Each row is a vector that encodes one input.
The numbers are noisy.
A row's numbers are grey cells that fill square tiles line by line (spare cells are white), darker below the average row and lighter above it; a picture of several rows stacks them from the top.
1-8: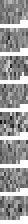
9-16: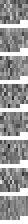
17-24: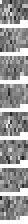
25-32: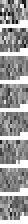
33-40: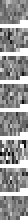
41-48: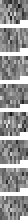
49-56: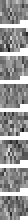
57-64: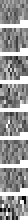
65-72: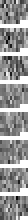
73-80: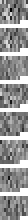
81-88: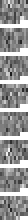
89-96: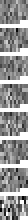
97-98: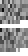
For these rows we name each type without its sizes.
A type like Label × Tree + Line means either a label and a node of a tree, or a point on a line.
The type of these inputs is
List(Line).
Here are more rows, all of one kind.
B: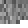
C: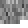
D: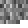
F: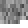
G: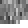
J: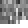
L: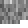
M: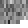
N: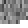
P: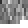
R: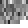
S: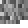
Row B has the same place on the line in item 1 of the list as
D and S.
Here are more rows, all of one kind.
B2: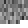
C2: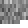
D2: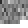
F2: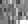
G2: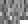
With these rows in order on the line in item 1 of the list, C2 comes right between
D2 and F2.
